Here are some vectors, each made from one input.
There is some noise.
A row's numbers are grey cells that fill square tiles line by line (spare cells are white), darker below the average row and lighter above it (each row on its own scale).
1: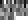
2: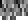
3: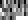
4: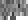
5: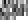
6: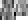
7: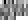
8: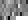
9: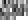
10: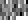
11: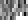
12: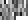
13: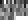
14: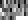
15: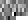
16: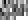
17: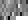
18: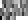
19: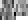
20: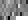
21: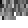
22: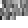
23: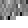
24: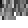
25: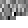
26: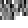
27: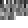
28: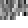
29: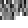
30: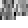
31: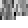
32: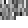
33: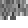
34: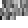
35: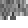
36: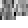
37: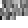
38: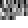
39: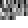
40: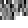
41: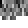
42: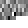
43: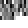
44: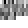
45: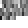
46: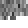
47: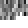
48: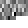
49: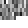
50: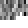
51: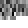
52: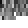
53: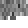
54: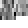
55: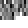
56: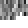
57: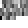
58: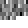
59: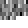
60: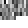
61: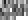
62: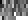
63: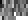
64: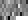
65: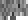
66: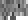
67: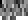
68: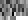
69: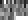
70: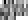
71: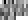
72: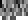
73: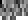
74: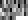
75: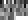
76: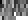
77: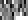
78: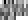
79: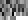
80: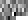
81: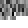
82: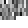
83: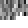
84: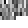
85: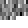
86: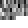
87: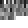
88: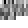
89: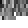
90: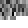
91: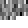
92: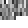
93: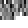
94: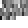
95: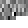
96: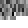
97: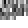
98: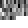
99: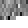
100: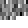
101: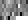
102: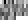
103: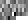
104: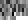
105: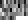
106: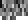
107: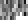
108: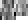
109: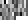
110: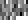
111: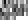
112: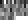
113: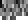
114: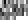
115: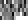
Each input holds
four true/false values.
